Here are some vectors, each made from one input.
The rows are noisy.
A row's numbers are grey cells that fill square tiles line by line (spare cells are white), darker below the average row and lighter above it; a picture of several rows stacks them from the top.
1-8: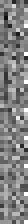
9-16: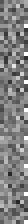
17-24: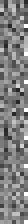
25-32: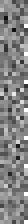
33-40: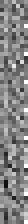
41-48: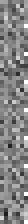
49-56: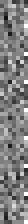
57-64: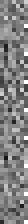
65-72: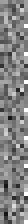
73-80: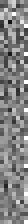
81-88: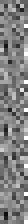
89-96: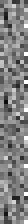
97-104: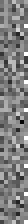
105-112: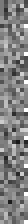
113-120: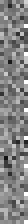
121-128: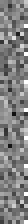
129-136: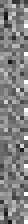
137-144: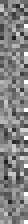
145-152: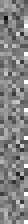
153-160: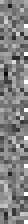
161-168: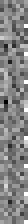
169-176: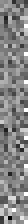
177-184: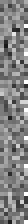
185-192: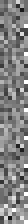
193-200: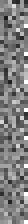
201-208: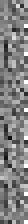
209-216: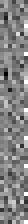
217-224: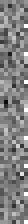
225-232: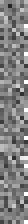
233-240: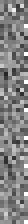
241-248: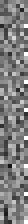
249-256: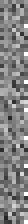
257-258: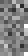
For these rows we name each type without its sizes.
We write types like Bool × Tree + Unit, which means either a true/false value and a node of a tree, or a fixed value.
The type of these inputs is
Bool × Bool × Bool + List(Line × Line).
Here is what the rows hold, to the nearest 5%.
About 50% of them hold three true/false values. The rest are lists of items, each a point on each of two lines.
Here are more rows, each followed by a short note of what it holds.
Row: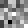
the empty list
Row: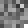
a list of two items
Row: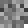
three true/false values
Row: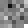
three true/false values
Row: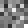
a list of two items
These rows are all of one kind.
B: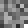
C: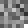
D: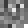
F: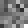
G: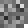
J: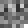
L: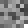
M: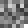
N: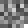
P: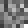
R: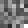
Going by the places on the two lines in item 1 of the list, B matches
C and L.
